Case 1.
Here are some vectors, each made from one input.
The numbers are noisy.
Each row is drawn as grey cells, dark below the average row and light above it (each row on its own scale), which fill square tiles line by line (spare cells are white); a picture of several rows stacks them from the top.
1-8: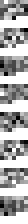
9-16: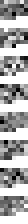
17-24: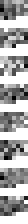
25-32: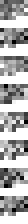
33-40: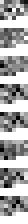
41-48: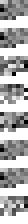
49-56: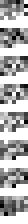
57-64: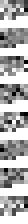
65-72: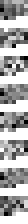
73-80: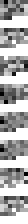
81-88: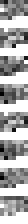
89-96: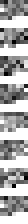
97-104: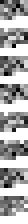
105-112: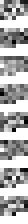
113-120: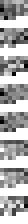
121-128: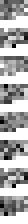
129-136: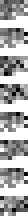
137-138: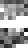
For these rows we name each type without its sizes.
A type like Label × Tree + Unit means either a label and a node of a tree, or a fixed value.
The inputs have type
Bool × Bool × Bool × Bool.
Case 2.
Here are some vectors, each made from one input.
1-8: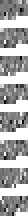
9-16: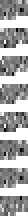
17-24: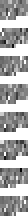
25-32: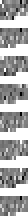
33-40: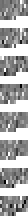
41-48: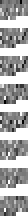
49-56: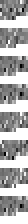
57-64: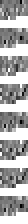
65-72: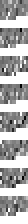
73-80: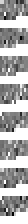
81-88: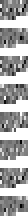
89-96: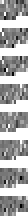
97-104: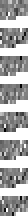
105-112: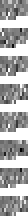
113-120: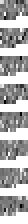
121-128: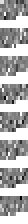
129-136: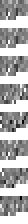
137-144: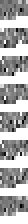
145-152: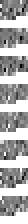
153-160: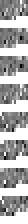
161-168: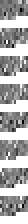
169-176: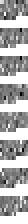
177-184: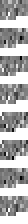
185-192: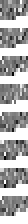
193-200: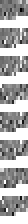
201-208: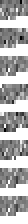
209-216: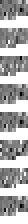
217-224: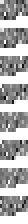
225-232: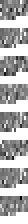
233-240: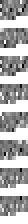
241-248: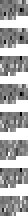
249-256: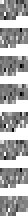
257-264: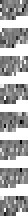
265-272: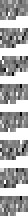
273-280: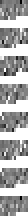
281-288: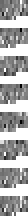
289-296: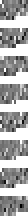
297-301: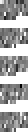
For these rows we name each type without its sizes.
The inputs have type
Label.
